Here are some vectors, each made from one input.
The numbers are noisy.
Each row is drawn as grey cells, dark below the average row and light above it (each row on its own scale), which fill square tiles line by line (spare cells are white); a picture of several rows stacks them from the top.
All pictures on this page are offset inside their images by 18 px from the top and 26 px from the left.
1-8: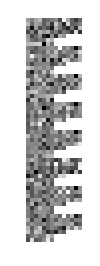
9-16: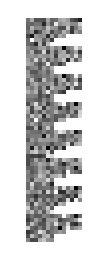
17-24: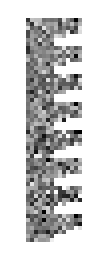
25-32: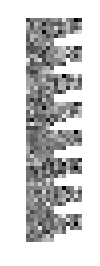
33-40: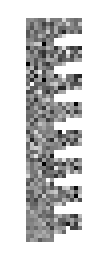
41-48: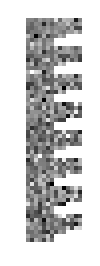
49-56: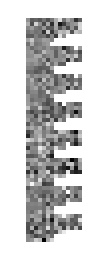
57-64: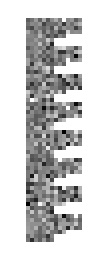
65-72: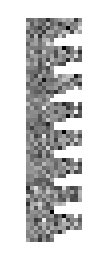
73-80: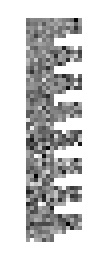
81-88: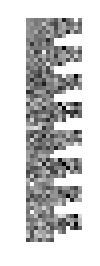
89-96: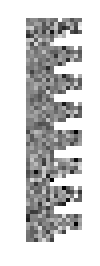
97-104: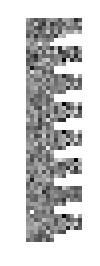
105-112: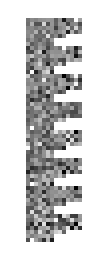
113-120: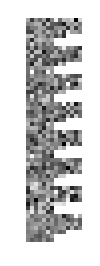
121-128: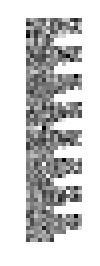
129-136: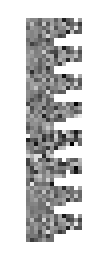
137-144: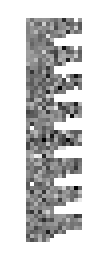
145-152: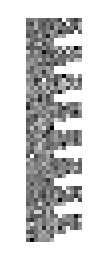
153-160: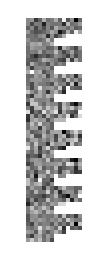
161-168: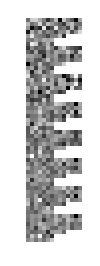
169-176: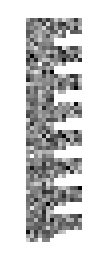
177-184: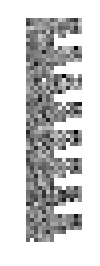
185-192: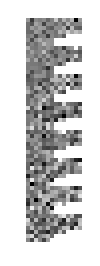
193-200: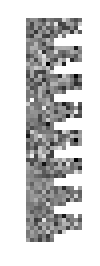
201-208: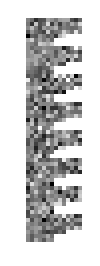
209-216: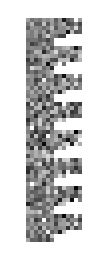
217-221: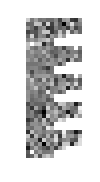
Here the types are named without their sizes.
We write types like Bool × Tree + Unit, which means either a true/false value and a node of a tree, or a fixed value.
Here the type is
Bool × Bool × Bool × Bool × Label + Line.
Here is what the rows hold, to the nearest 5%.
About 75% of them hold a label and four true/false values. The rest hold a point on a line.
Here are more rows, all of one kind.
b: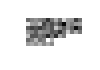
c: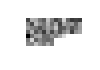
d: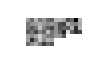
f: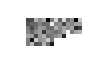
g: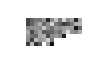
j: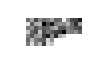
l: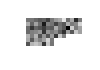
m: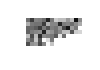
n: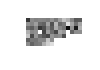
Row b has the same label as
f and g.
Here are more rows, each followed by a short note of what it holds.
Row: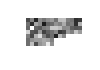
a label and four true/false values
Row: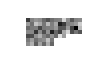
a label and four true/false values
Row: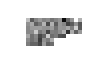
a point on a line
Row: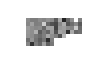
a point on a line
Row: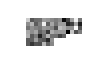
a point on a line
